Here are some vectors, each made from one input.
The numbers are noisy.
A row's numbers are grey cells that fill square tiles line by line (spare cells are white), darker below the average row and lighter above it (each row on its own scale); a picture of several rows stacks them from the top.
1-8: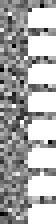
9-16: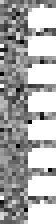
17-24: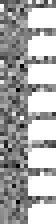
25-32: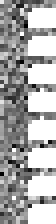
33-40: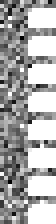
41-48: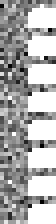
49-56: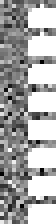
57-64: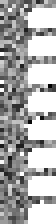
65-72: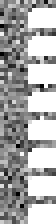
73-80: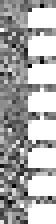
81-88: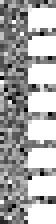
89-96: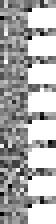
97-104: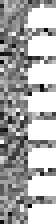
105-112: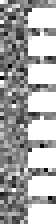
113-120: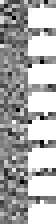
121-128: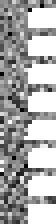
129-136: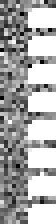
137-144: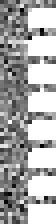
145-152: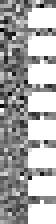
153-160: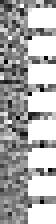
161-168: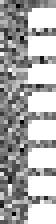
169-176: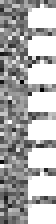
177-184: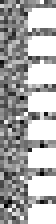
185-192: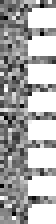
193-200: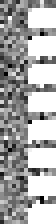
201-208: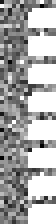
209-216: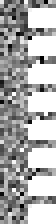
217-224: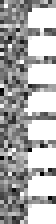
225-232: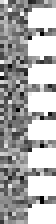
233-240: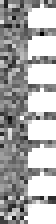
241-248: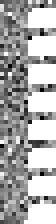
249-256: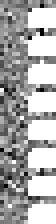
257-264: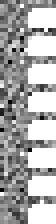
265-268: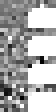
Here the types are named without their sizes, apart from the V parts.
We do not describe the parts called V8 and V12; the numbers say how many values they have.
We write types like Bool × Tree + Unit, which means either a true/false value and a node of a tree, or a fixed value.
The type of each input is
Bool × Line × V8 + V12.
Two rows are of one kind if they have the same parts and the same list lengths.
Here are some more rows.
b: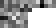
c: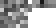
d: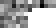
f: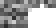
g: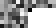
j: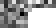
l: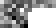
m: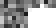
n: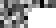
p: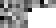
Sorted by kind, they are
b, c, d, j, n, p
f, g, l, m

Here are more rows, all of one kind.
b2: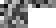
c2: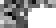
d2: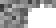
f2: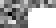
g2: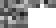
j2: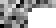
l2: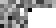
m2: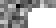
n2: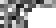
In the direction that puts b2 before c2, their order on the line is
j2, b2, g2, d2, f2, l2, c2, n2, m2.
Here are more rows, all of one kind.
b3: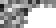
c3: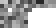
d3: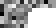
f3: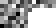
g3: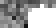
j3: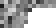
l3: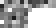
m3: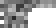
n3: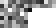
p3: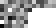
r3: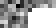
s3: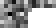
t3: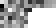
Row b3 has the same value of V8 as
c3, f3, g3 and j3.
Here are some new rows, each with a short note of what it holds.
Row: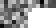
a value of V12
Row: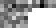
a value of V12
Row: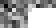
a value of V12
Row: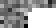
a value of V12
